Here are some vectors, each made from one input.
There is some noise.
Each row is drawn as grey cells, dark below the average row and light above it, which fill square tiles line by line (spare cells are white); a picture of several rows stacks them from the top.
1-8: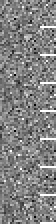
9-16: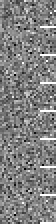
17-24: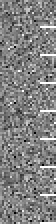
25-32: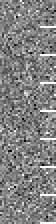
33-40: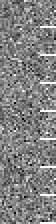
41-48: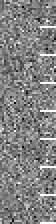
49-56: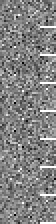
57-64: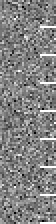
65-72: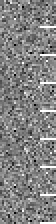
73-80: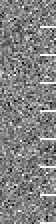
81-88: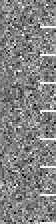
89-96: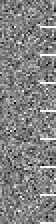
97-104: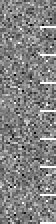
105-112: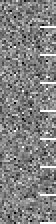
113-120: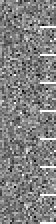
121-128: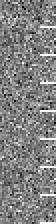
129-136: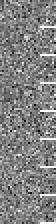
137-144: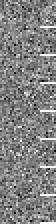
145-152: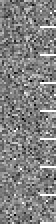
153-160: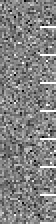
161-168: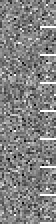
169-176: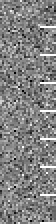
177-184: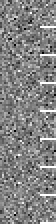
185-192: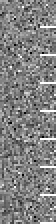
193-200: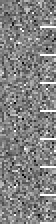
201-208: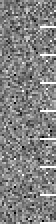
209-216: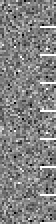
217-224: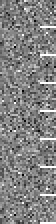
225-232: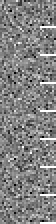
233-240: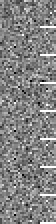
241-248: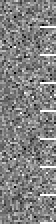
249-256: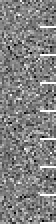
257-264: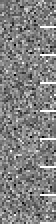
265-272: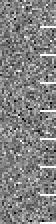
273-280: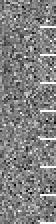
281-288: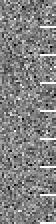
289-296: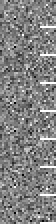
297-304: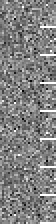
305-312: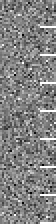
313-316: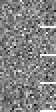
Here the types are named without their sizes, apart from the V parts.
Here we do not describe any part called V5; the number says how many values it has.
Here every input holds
three true/false values and a value of V5, together with a list of points on a line.
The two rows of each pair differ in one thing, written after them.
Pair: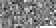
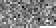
the value of V5
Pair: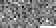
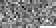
one of the three true/false values
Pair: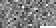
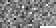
the place on the line in item 1 of the list
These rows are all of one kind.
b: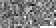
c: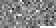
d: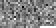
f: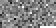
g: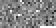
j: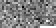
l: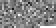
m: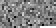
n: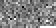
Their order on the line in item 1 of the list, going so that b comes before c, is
j, f, b, l, n, c, d, g, m.
